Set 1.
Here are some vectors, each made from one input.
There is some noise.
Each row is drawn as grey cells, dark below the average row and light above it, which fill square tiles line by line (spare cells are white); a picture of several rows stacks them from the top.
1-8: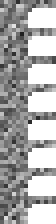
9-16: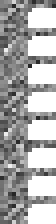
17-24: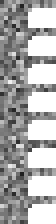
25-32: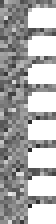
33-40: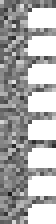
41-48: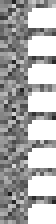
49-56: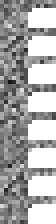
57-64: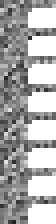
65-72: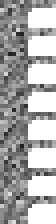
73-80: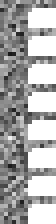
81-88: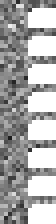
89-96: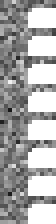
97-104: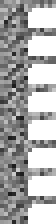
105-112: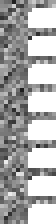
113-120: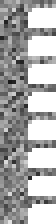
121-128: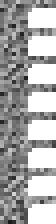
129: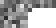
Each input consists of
five true/false values.
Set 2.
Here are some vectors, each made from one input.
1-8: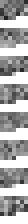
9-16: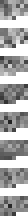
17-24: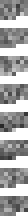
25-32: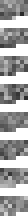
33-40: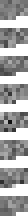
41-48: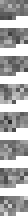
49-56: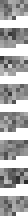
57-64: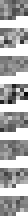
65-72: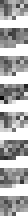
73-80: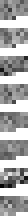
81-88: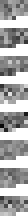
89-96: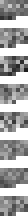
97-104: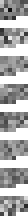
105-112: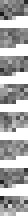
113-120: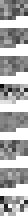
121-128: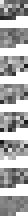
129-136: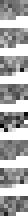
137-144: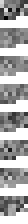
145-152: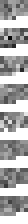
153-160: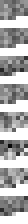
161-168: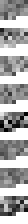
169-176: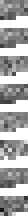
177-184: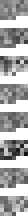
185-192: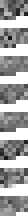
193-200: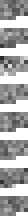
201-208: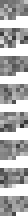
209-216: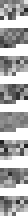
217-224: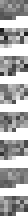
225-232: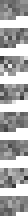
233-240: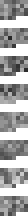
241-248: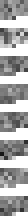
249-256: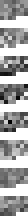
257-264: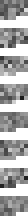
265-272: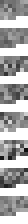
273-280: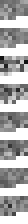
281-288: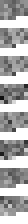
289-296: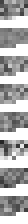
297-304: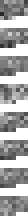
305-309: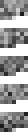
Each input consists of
a node of a 9-node tree.
